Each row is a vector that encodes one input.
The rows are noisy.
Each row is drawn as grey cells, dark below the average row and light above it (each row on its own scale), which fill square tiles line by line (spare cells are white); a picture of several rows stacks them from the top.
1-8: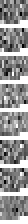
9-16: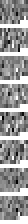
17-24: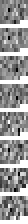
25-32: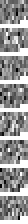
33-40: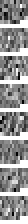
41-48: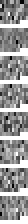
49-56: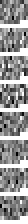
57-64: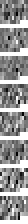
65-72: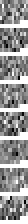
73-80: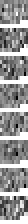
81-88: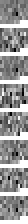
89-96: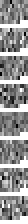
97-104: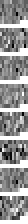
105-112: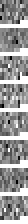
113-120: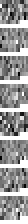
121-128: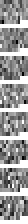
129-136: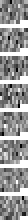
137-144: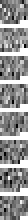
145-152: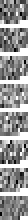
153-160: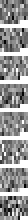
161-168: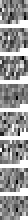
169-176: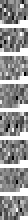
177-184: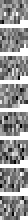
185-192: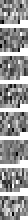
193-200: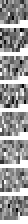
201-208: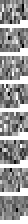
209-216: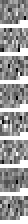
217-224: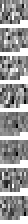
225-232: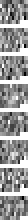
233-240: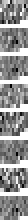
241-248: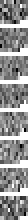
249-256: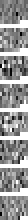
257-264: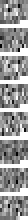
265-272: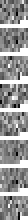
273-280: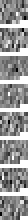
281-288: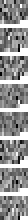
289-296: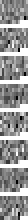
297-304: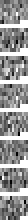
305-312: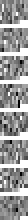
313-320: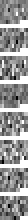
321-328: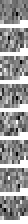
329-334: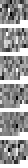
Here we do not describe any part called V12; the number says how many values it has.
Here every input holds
a list of up to two items, each a true/false value and a value of V12.
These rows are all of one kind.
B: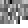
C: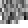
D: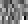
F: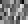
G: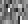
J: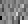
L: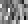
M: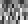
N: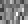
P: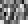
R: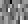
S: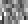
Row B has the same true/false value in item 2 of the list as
C, N and P.
